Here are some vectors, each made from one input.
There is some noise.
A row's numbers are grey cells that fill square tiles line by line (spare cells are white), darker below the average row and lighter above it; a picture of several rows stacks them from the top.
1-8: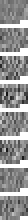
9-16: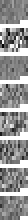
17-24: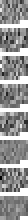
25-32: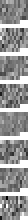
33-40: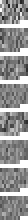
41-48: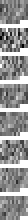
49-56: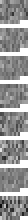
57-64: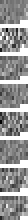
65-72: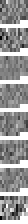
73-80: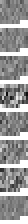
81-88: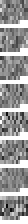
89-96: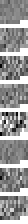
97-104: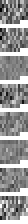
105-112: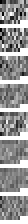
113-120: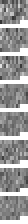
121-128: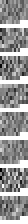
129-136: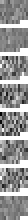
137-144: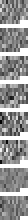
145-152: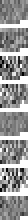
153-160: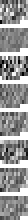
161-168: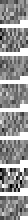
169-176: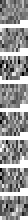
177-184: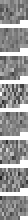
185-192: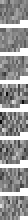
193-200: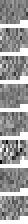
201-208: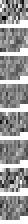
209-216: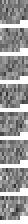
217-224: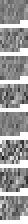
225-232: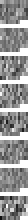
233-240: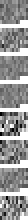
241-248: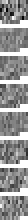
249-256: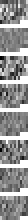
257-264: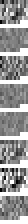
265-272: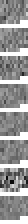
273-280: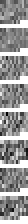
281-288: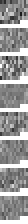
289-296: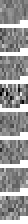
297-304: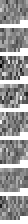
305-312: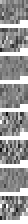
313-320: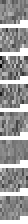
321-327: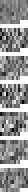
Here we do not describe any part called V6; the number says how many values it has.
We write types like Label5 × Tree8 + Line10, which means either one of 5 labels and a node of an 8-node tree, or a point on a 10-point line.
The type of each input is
(Bool × Bool × Bool + Line12 × V6) × Tree11.
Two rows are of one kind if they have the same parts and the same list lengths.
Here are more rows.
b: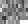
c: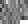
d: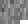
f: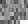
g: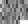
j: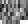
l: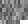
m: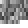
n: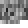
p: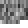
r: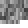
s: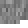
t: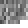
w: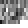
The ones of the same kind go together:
b, c, d, t, w
f, g, j, l, m, n, p, r, s

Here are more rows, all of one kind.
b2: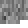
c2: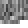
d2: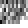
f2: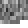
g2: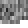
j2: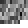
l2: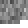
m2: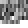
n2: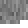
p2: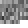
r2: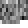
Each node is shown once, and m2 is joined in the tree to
n2.
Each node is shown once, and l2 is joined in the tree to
g2 and j2.
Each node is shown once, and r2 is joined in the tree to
p2.
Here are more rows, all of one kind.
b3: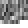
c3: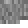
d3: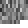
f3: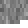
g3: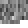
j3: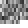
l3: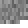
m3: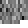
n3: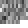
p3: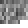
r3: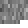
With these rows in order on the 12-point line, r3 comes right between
j3 and n3.
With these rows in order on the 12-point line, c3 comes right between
f3 and g3.
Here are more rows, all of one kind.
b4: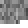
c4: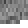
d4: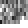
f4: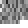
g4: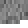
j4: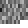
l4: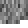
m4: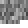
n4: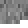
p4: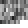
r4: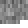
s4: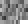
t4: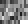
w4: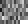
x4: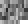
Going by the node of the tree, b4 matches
c4, g4, l4 and n4.
